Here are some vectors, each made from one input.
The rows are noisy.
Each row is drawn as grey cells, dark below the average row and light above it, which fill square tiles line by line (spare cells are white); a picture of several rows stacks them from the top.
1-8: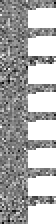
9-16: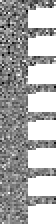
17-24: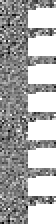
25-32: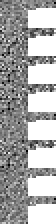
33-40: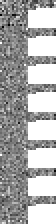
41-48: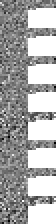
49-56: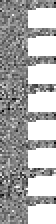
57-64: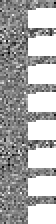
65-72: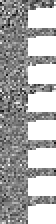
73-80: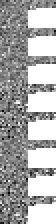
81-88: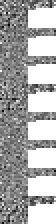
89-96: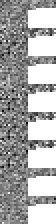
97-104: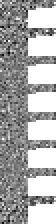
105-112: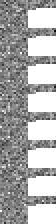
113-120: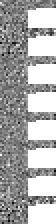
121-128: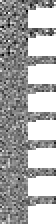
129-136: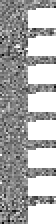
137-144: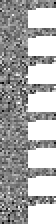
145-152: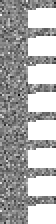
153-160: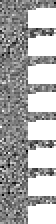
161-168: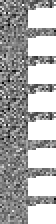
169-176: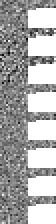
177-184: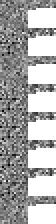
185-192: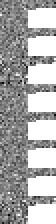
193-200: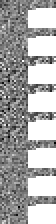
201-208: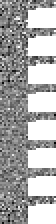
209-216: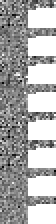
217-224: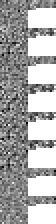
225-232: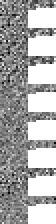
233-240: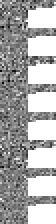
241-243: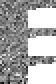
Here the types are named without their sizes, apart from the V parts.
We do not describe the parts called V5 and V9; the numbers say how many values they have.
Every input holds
either a point on a line and a value of V9, or a true/false value and a value of V5.
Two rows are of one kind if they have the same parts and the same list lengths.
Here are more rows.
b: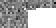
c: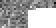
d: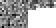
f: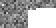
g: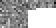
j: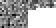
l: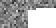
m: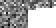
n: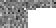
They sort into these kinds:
b, c, f, g, l, n
d, j, m

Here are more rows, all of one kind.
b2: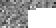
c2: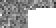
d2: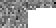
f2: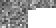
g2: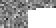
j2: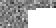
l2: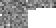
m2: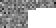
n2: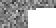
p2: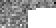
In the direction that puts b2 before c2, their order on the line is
f2, b2, p2, d2, m2, c2, l2, j2, n2, g2.
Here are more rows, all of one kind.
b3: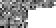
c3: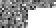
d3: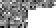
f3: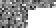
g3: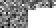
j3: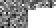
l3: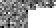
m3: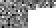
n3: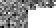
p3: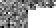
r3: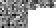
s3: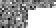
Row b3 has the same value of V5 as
d3, l3, n3 and p3.
